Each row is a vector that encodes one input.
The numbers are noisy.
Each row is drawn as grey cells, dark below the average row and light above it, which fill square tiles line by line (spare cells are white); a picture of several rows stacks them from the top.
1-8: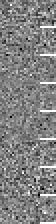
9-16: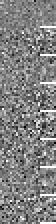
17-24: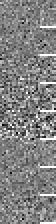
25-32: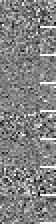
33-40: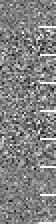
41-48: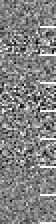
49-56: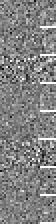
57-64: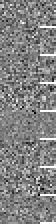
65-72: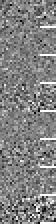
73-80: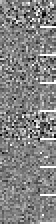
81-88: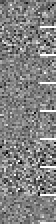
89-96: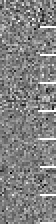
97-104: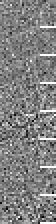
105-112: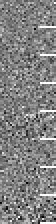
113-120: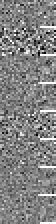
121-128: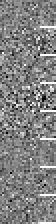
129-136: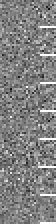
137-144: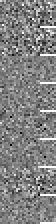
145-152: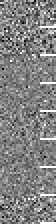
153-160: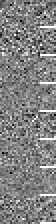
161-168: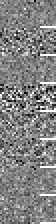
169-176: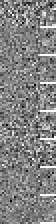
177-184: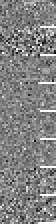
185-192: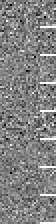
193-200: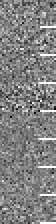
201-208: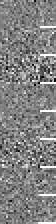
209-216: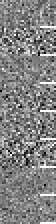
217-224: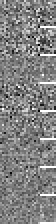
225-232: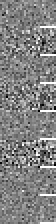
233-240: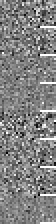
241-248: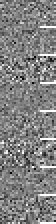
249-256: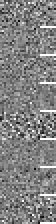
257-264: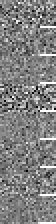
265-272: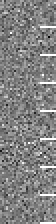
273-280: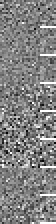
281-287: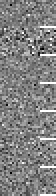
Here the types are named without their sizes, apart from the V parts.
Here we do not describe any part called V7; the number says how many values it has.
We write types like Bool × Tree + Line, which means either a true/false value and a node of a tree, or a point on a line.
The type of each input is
(Bool × Circle + Tree) × Tree + V7.
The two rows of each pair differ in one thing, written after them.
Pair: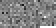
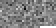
the true/false value
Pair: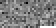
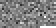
the place on the circle
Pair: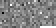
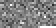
the place on the circle
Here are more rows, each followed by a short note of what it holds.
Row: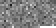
a point on a circle, a node of a tree and a true/false value
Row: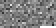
a point on a circle, a node of a tree and a true/false value
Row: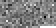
a point on a circle, a node of a tree and a true/false value
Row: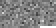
a node of each of two trees
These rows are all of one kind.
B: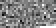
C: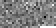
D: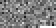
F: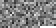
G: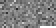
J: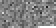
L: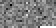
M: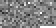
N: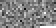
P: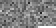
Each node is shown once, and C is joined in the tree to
G and J.
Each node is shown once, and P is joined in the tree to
F, G and N.
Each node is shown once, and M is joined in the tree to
J.
